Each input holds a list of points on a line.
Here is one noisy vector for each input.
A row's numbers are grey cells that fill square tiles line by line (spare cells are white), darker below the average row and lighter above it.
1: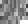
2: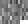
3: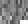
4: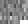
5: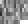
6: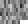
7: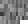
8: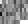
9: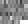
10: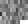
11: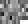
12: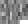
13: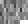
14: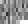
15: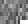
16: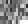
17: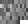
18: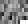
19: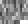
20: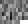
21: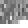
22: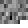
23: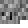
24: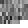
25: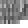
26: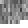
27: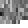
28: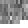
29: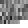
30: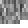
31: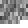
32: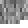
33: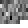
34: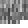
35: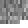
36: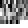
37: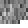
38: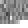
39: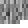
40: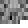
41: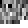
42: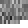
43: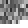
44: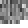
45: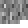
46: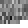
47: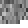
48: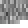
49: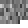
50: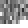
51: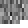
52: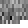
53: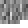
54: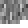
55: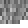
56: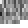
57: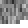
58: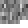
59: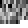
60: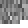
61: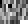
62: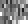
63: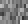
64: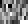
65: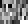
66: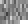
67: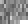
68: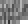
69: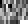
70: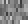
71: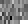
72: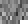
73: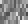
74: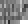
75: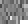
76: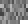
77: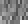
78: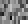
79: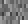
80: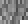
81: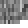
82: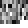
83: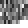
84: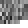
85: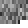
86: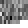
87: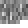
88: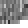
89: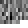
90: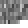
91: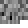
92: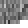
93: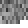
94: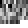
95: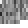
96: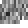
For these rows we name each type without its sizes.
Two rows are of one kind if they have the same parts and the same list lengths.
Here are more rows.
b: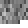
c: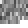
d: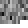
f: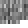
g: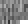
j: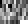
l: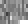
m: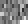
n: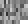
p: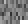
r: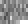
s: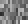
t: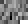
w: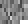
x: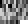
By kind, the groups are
b, d, n, p, s, t, w
c, f, g, l, m, r
j, x

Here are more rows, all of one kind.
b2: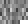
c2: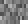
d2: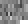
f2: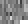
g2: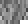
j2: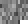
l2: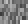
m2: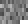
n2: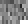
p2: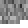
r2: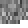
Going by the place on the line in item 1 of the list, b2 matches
g2, j2 and r2.
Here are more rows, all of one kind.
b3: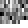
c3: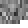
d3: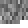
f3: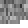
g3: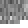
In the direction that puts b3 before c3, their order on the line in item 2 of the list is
f3, g3, b3, d3, c3.
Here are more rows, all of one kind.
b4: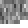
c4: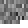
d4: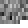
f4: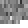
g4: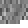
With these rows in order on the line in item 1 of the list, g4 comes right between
c4 and f4.
